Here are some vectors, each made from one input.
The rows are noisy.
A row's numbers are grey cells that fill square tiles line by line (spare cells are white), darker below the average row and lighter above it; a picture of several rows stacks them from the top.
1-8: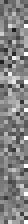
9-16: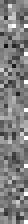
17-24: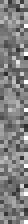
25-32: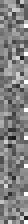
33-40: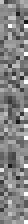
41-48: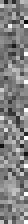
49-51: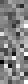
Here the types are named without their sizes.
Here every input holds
either a label, or a point on a line.
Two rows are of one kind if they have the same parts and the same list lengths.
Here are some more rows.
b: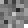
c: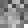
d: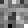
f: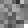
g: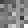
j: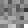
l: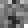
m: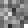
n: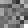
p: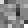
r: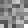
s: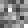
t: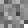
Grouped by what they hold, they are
b, c, g, j, p, r, s, t
d, f, l, m, n

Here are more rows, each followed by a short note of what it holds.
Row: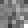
a label
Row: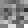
a point on a line
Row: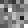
a point on a line
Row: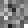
a label
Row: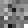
a label
